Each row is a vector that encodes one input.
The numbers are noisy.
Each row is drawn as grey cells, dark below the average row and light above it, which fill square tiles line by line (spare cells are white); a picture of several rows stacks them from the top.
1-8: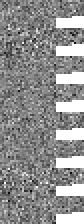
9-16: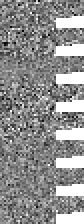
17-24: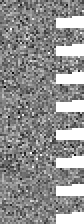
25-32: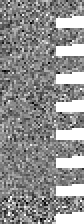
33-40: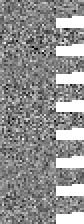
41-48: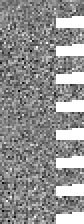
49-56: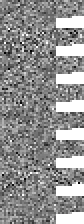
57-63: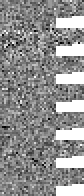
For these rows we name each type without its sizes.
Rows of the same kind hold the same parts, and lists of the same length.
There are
2 kinds of row.
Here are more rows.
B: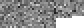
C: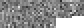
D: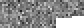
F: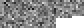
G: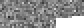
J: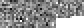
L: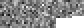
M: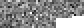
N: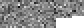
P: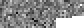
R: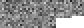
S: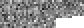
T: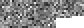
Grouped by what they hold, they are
B, C, D, F, G, J, N, R
L, M, P, S, T

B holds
three true/false values.
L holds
a point on a line.
